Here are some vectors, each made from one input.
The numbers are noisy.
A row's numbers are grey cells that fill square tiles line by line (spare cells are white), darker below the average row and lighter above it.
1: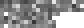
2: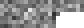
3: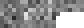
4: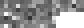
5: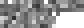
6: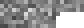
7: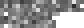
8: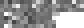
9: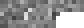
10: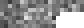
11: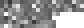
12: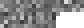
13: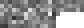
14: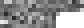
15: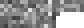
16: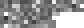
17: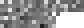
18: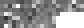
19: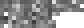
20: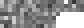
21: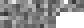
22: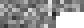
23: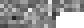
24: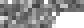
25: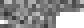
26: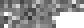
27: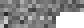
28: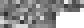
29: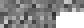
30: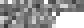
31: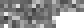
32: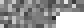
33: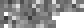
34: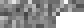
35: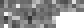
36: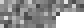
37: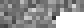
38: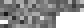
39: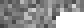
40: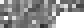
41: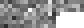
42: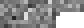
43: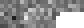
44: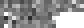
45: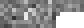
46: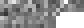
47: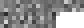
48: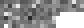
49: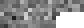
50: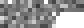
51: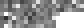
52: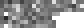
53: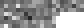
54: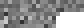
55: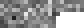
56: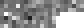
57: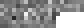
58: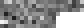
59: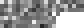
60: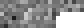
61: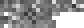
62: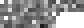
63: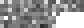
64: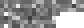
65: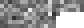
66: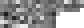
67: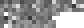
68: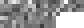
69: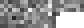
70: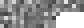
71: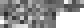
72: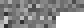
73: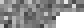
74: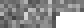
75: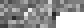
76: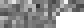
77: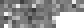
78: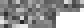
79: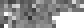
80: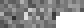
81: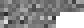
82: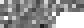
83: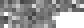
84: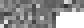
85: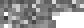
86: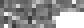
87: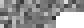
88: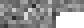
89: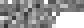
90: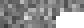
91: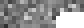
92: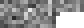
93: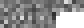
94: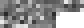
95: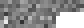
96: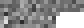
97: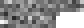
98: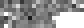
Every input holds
either a point on a 5-point line, or a point on an 8-point line, or three true/false values.
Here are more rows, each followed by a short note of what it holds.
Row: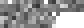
three true/false values
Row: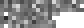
a point on an 8-point line
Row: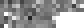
a point on an 8-point line
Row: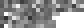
a point on an 8-point line
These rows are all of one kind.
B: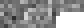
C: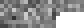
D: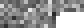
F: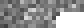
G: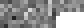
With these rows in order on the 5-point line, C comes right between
B and G.
